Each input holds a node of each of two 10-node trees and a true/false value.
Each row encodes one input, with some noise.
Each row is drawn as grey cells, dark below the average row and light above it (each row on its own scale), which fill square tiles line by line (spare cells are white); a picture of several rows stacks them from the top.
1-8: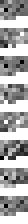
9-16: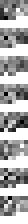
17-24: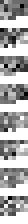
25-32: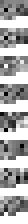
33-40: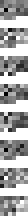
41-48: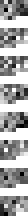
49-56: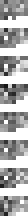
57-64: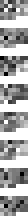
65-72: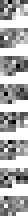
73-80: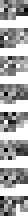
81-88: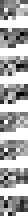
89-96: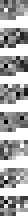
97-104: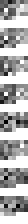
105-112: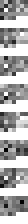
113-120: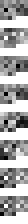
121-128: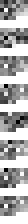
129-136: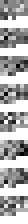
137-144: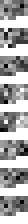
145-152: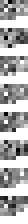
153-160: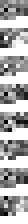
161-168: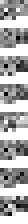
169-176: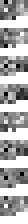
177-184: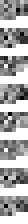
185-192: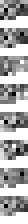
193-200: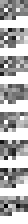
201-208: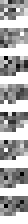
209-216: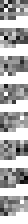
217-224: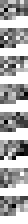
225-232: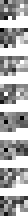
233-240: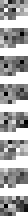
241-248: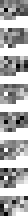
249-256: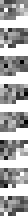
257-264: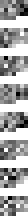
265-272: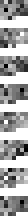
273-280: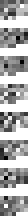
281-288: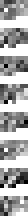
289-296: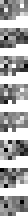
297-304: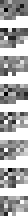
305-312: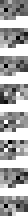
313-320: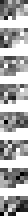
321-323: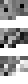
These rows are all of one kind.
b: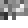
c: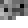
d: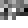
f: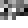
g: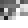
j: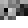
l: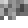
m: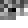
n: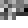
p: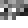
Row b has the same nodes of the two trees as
d, f, n and p.
